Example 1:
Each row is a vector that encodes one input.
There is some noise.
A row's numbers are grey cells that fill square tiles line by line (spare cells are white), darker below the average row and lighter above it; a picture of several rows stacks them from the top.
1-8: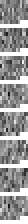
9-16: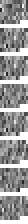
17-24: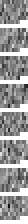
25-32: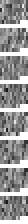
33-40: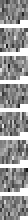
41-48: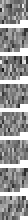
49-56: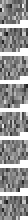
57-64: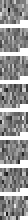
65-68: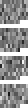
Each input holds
a point on a 9-point line.
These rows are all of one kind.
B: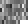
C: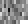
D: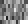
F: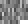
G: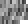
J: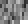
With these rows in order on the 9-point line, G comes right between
C and F.
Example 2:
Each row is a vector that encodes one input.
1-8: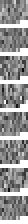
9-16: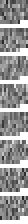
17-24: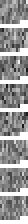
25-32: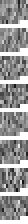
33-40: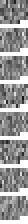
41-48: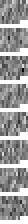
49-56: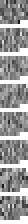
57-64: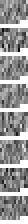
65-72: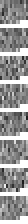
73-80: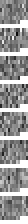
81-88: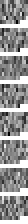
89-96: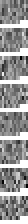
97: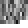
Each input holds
a point on a 14-point line.
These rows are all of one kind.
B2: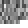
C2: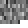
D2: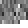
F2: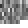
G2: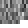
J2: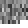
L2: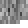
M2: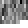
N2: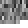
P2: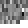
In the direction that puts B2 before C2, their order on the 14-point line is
P2, B2, F2, L2, J2, N2, M2, D2, C2, G2.
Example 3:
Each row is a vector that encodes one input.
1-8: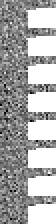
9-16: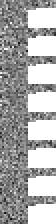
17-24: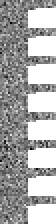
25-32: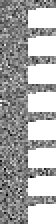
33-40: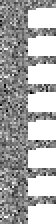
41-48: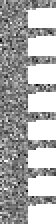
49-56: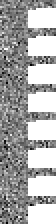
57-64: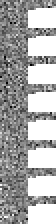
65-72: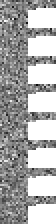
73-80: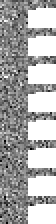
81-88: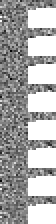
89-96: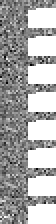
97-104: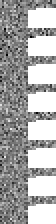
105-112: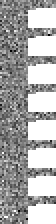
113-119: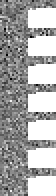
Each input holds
a point on an 8-point line.
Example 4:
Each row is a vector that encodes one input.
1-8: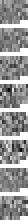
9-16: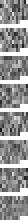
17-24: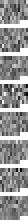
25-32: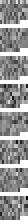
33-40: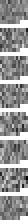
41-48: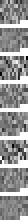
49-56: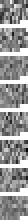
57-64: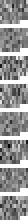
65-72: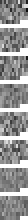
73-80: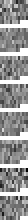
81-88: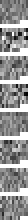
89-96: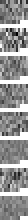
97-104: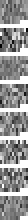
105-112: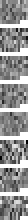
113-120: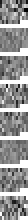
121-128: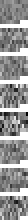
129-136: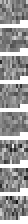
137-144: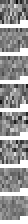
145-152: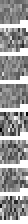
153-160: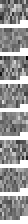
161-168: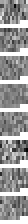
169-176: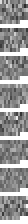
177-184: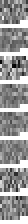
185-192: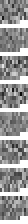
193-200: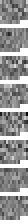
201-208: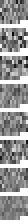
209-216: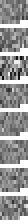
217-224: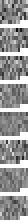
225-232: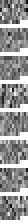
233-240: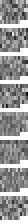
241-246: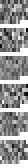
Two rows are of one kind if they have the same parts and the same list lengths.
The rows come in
2 kinds.
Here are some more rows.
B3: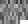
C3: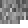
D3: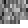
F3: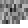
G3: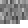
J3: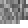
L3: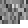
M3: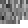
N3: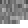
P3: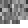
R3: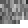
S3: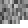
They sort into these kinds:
B3, C3, F3, G3, J3, L3, M3, N3, P3, R3, S3
D3

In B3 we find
a point on a 6-point circle.
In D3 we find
a fixed value.
